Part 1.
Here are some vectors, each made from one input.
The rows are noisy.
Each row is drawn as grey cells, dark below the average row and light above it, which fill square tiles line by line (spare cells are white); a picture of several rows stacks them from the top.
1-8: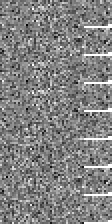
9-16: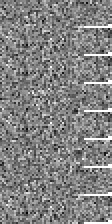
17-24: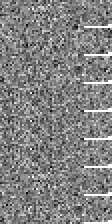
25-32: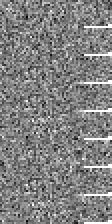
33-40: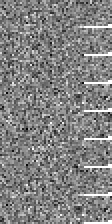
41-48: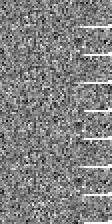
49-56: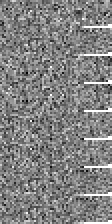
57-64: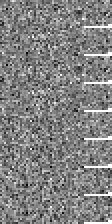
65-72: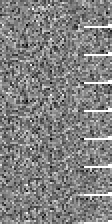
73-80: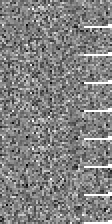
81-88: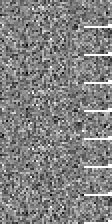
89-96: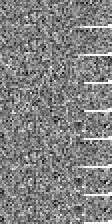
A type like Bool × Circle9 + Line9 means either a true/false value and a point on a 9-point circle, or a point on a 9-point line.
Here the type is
Label5.
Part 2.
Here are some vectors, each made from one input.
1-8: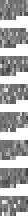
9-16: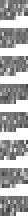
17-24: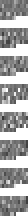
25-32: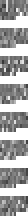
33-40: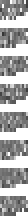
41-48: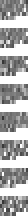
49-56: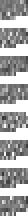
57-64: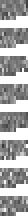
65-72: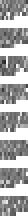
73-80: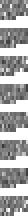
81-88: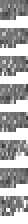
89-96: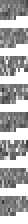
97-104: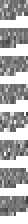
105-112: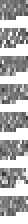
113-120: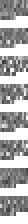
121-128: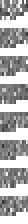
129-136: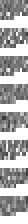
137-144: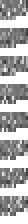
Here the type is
Circle13 + Unit.
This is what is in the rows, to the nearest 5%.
About 95% of them hold a point on a 13-point circle. The rest hold a fixed value.
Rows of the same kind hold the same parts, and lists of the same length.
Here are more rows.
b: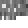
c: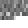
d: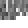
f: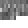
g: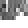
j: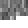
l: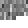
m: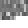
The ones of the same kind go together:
b, c, f, j, l, m
d, g

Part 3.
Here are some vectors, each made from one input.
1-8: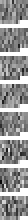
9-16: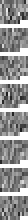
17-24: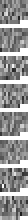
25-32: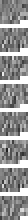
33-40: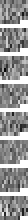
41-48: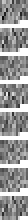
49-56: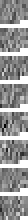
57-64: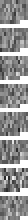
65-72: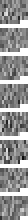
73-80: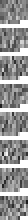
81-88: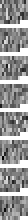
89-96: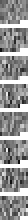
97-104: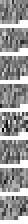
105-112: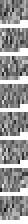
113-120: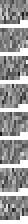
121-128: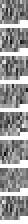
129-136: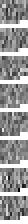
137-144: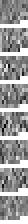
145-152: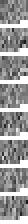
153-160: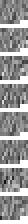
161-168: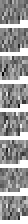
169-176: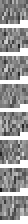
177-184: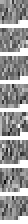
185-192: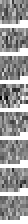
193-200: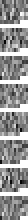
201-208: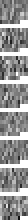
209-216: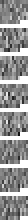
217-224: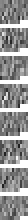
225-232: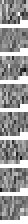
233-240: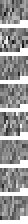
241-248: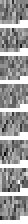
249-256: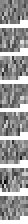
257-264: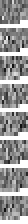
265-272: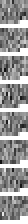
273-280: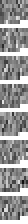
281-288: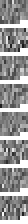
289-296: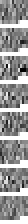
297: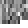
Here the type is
Line20.
